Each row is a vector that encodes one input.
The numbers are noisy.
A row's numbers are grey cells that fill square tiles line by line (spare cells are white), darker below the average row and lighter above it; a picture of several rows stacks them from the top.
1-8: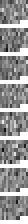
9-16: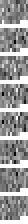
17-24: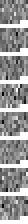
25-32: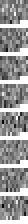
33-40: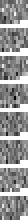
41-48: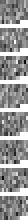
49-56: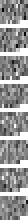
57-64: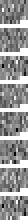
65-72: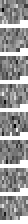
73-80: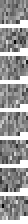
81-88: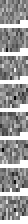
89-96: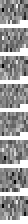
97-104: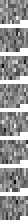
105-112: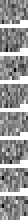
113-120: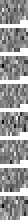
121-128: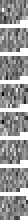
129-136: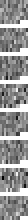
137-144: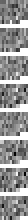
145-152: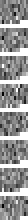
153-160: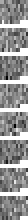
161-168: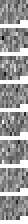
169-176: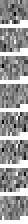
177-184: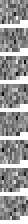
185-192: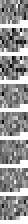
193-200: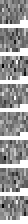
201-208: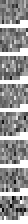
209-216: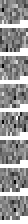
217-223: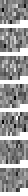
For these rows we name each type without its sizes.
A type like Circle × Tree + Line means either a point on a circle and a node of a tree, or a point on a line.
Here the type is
List(Line).
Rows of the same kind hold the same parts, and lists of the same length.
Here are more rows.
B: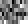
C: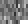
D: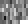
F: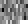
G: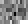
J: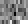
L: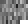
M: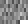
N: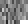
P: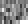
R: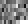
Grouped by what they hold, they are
B
C, G, J, N, P
D, L, M
F, R

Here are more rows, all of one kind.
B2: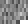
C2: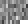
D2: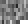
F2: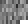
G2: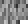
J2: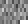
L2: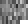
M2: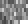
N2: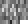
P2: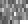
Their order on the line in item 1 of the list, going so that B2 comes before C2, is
M2, P2, L2, N2, F2, J2, B2, G2, D2, C2.
